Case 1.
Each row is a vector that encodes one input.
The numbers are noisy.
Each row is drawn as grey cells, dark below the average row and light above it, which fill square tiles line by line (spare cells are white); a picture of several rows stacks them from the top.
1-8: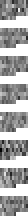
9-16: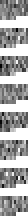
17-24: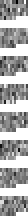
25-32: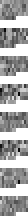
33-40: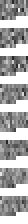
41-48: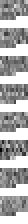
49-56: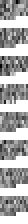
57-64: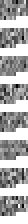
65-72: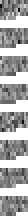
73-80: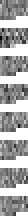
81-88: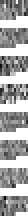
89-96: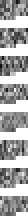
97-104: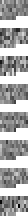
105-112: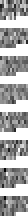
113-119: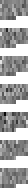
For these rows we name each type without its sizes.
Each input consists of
either a point on each of two circles, or a fixed value, or three true/false values.
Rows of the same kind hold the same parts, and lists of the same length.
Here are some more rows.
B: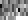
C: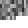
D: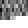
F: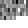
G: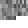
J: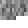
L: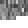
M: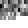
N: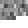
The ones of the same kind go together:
B, C, F, M
D
G, J, L, N

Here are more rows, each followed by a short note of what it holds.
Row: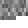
a point on each of two circles
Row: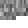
a point on each of two circles
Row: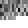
three true/false values
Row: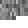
a point on each of two circles
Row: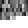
a fixed value
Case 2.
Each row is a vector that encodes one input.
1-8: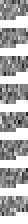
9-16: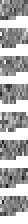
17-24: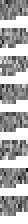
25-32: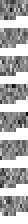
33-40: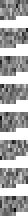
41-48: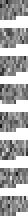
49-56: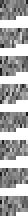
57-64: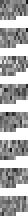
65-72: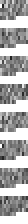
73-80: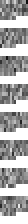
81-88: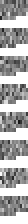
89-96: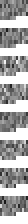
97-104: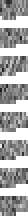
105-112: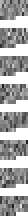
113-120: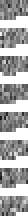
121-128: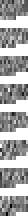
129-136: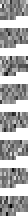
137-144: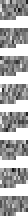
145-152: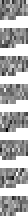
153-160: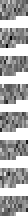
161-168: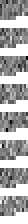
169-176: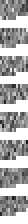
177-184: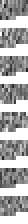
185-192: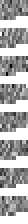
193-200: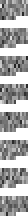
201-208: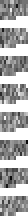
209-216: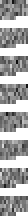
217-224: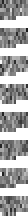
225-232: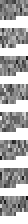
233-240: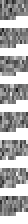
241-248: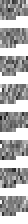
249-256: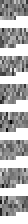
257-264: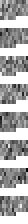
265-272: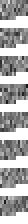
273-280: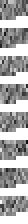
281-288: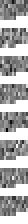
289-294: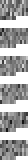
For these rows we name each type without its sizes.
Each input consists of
a point on a circle and a point on a line, together with either a fixed value, or four true/false values.
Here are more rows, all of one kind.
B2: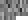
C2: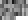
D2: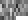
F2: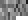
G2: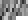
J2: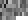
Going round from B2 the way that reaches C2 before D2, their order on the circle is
B2, C2, G2, D2, F2, J2.
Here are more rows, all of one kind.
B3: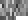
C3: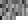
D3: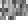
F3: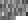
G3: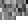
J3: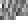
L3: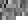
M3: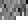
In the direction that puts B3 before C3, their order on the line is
B3, J3, F3, G3, M3, C3, L3, D3.
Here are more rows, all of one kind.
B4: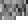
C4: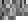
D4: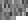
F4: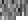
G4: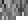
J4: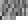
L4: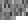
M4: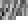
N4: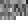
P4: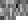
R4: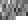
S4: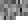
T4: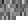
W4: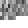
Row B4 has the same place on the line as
D4, J4, L4 and N4.
